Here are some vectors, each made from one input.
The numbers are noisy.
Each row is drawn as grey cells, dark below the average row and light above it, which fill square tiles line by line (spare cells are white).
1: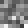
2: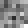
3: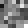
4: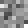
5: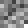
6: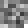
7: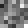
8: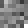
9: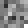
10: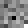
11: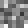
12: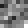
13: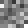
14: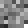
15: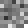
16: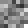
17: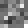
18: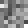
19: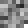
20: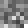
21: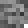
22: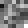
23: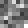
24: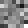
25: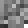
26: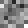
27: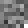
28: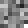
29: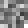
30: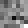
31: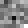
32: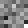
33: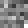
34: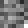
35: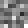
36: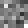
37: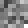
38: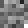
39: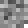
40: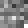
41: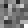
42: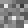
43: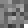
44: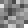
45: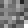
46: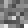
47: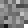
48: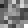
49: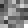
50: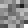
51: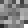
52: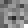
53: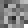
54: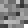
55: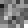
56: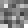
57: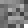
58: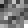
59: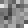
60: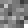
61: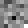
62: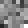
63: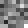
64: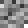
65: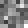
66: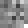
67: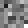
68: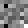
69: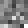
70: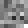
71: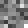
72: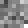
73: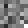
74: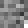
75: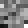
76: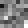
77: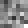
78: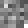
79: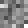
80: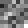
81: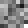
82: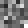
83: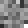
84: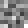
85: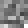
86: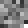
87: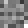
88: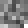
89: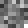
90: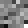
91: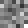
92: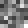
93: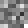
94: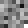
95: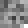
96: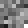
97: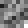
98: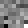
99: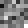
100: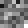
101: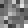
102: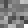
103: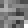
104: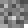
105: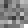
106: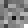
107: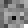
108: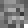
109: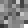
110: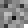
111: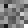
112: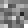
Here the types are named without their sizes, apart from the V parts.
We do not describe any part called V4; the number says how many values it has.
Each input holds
a true/false value, together with either a point on a line, or a value of V4.
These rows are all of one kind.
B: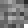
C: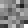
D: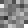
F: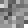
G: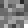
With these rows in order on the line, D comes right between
C and F.
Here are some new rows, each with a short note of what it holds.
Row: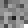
a true/false value and a value of V4
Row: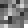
a true/false value and a value of V4
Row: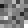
a true/false value and a value of V4
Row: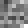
a true/false value and a value of V4
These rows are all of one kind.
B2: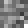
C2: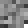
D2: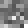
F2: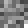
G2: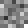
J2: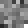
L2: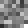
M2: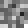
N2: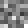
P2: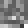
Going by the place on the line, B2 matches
F2, J2 and L2.
